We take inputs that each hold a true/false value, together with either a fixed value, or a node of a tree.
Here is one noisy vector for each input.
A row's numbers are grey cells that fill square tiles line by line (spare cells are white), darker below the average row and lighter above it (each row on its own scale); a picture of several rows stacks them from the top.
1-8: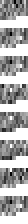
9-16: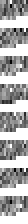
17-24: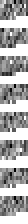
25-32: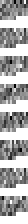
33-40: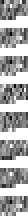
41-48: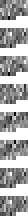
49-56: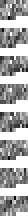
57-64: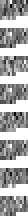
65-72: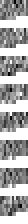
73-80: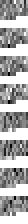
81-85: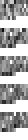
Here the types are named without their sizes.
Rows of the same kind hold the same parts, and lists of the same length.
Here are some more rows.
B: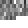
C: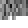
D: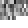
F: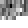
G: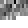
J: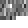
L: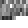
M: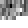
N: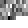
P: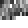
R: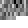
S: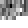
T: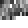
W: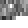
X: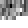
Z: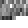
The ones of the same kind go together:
B, F, M, S, X
C, D, G, J, L, N, P, R, T, W, Z

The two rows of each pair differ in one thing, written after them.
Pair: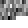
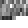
the node of the tree
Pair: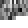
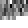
the true/false value
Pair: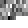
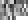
the true/false value
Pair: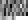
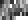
the true/false value
